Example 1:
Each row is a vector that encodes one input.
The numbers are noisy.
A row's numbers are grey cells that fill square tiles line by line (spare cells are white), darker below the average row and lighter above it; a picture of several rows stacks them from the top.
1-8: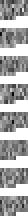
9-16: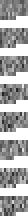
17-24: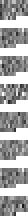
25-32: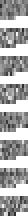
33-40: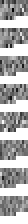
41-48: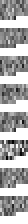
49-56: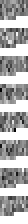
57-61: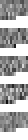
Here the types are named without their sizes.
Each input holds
a list of points on a line.
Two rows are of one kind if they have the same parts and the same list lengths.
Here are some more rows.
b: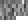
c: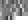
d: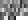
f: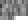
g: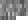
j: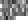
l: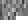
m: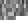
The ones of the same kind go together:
b, c, f, j
d
g, l, m

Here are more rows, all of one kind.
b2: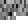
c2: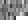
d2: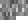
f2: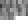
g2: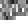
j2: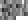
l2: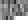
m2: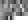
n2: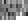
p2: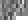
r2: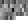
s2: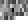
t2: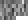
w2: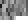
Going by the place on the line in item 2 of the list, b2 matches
l2, m2, r2 and w2.
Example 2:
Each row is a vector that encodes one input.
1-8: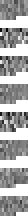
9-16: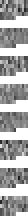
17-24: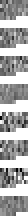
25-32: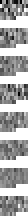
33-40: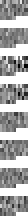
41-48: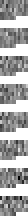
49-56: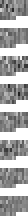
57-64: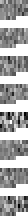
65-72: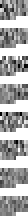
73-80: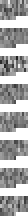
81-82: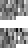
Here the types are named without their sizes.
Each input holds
either a label, or three true/false values.
